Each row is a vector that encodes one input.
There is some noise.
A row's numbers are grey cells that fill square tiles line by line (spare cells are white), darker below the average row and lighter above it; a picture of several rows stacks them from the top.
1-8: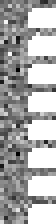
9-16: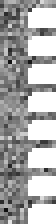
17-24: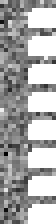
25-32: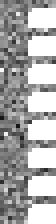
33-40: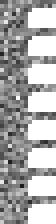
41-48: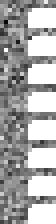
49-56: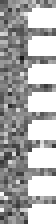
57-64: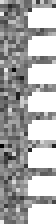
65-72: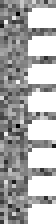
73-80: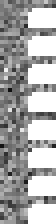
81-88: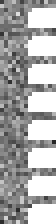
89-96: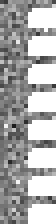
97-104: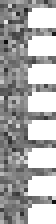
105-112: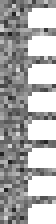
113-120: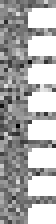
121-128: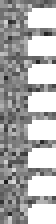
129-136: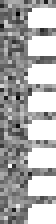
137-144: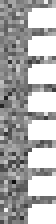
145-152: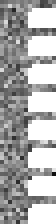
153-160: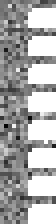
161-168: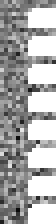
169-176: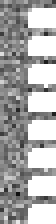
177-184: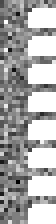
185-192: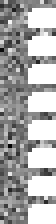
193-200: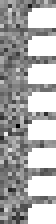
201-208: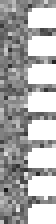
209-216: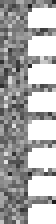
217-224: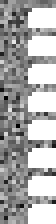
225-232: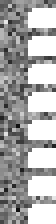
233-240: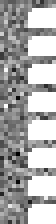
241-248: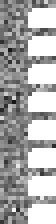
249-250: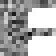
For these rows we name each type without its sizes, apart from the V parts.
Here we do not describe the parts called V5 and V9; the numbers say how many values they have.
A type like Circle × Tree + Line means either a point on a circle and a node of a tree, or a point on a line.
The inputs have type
((Circle + Unit) × V9 + Unit) × Line × V5.
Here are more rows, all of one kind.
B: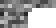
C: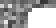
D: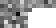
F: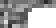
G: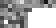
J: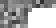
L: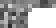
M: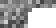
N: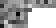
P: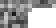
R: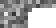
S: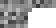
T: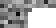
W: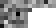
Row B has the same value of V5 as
N, T and W.
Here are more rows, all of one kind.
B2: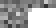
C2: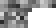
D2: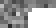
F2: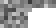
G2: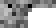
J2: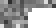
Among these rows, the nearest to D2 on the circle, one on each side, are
F2 and G2.
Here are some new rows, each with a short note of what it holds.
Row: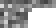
a point on a line and a value of V5
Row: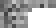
a point on a line, a value of V5 and a value of V9
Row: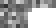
a point on a circle, a point on a line, a value of V5 and a value of V9
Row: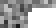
a point on a line, a value of V5 and a value of V9
